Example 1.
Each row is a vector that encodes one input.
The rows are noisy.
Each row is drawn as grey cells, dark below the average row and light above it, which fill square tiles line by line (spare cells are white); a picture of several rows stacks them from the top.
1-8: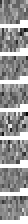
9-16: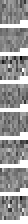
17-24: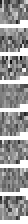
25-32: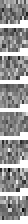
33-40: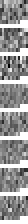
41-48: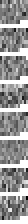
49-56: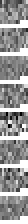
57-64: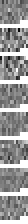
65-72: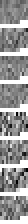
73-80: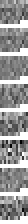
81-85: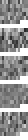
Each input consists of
three true/false values.
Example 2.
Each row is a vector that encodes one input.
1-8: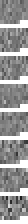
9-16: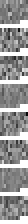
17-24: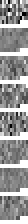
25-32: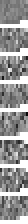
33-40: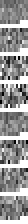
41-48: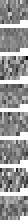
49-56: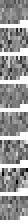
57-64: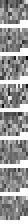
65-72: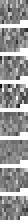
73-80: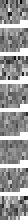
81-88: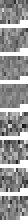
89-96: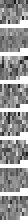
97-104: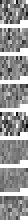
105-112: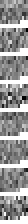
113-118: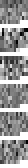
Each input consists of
either a fixed value, or three true/false values.
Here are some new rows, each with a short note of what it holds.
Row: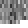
a fixed value
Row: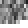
a fixed value
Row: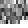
three true/false values
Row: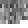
a fixed value
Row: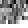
a fixed value
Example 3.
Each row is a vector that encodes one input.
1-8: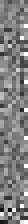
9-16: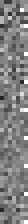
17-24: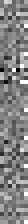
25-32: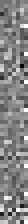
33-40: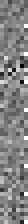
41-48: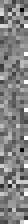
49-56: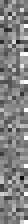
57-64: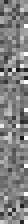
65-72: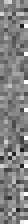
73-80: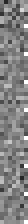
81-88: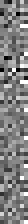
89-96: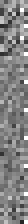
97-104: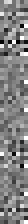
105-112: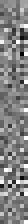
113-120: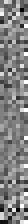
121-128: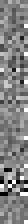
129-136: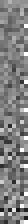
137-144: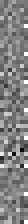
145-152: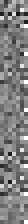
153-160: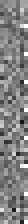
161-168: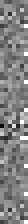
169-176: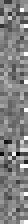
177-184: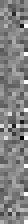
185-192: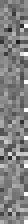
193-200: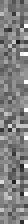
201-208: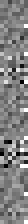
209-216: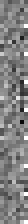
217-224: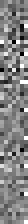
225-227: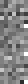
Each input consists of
a point on a 14-point circle.
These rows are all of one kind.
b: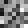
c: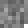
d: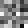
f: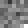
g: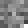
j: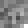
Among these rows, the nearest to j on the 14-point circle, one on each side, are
b and f.
